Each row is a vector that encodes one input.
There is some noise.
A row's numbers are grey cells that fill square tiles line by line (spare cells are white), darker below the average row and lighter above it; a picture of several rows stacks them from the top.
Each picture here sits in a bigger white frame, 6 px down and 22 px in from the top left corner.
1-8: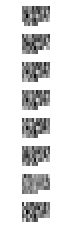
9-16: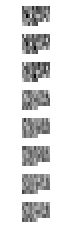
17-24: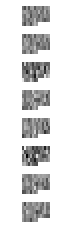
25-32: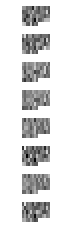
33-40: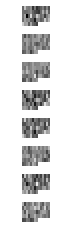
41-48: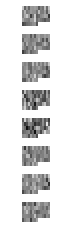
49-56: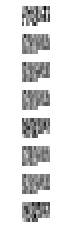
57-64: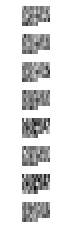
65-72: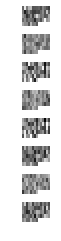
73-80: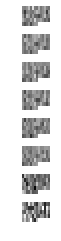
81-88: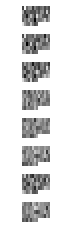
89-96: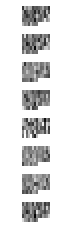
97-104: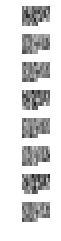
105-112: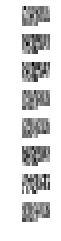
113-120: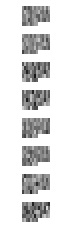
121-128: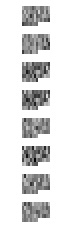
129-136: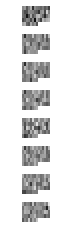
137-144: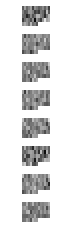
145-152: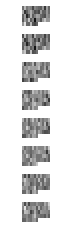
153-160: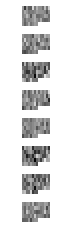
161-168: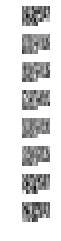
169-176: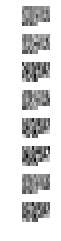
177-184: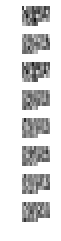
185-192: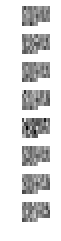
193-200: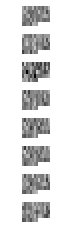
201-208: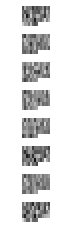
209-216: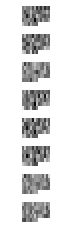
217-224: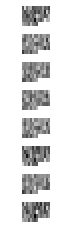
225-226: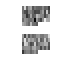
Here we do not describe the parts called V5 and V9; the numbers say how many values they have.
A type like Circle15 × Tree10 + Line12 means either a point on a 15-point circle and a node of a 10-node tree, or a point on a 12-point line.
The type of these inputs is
Bool × V9 + Label6 × V5 + Unit.
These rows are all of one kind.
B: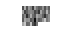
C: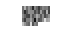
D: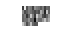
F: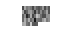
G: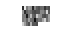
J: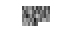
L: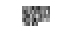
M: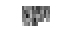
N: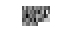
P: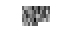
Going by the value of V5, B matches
C, F, J and P.
